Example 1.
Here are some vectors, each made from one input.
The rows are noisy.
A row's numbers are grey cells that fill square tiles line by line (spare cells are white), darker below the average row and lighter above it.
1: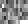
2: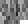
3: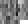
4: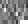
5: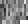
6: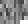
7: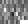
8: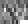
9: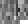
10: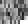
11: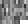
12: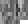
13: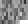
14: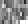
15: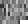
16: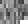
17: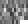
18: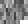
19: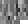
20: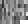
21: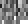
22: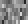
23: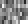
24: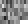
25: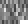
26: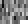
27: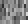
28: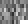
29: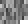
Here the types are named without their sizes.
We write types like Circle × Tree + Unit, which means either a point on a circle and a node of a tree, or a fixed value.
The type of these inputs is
Label.
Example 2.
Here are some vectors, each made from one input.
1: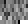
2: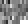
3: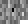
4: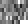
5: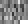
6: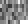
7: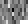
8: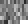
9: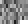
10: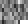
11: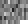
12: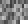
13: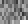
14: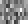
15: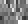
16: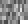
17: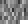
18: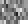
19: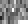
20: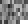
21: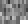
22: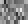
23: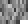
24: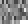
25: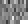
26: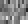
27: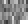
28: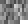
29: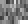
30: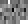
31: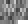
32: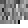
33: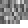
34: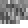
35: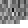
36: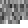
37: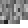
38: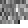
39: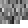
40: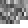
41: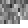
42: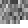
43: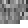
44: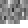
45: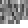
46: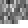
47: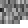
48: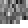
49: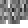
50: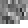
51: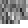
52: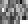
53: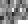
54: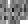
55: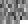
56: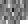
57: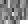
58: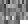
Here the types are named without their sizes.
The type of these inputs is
Label.
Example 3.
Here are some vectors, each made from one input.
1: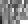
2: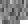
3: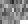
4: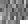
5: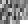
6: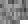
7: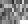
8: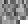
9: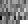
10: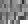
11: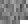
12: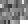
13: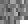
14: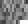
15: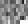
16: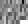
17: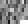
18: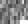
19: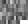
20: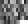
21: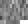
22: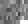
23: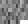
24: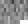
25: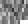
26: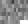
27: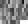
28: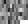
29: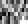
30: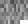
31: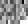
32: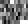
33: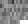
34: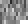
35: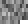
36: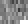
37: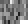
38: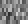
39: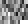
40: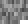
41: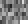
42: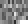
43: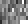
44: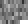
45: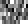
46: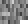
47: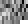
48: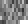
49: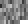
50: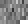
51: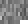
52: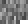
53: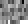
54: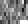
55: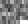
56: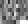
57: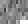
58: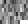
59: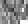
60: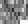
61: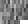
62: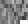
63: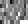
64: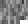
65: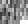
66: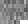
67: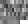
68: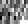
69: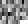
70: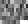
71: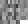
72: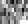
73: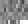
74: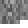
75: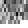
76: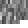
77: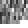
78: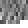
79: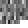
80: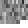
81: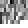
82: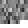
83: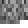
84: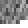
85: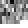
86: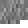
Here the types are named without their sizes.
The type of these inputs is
Circle.
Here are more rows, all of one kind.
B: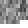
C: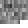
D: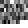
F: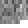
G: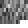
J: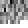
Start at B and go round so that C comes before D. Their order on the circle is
B, G, F, J, C, D.
